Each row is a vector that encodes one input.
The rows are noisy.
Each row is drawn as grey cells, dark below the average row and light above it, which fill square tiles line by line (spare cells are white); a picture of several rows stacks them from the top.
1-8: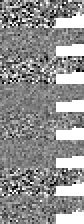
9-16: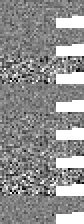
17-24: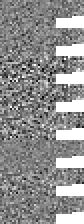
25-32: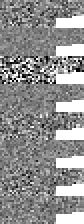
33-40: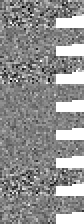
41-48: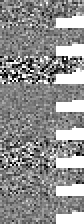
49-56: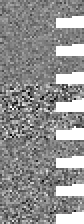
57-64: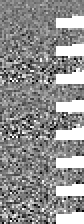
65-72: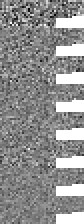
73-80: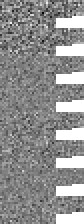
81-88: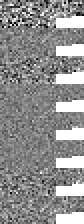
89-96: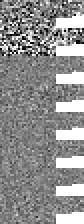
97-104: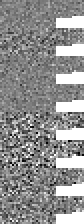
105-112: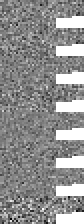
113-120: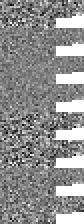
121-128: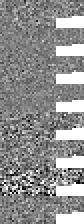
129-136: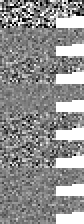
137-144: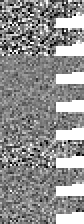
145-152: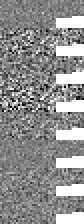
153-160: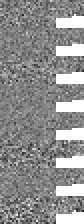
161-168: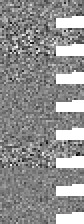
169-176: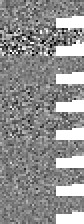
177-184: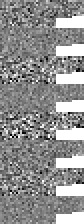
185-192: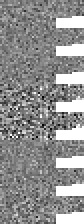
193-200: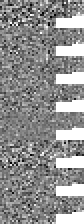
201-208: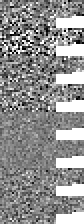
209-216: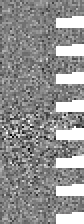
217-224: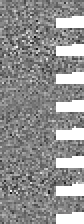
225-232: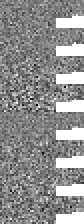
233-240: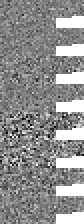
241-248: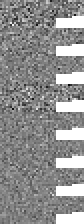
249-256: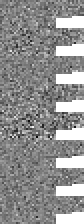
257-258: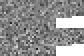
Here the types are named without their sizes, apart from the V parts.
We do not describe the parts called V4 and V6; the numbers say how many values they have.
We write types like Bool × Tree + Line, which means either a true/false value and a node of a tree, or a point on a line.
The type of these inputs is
(Bool × V6 + V4) × Line.
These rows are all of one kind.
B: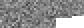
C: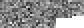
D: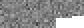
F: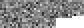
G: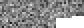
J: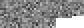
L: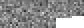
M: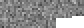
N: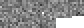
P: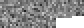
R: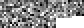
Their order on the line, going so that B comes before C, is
G, J, F, D, B, R, L, N, C, P, M.
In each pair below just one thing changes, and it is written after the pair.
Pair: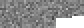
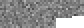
the true/false value
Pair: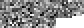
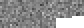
the true/false value
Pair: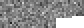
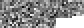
the place on the line
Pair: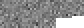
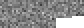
the place on the line
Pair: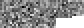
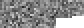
the true/false value
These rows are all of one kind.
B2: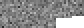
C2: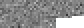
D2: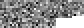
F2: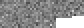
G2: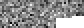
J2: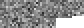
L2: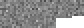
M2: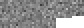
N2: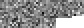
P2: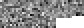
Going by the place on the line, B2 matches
F2, J2 and N2.
